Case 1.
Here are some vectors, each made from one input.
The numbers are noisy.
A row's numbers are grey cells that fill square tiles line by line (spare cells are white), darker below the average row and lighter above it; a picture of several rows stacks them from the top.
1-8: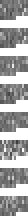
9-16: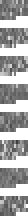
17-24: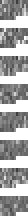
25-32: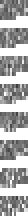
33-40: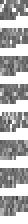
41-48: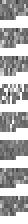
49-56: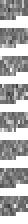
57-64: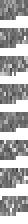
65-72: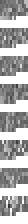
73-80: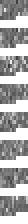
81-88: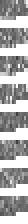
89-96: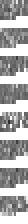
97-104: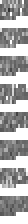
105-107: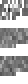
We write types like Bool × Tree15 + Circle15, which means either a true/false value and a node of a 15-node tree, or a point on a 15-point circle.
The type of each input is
Label6.
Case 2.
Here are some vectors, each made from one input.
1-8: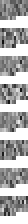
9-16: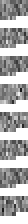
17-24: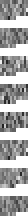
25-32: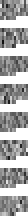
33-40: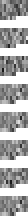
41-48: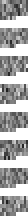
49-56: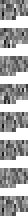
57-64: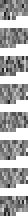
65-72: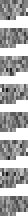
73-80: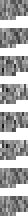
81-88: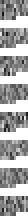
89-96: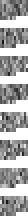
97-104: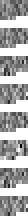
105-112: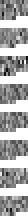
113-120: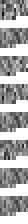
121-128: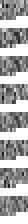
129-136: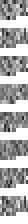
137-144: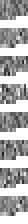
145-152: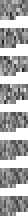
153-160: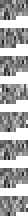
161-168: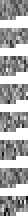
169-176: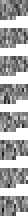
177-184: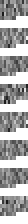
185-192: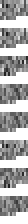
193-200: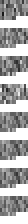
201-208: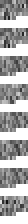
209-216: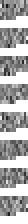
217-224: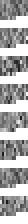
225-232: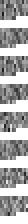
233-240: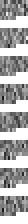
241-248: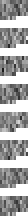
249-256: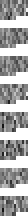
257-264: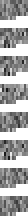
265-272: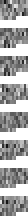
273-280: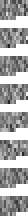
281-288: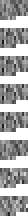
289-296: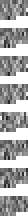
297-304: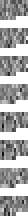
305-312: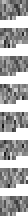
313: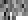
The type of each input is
Label7.
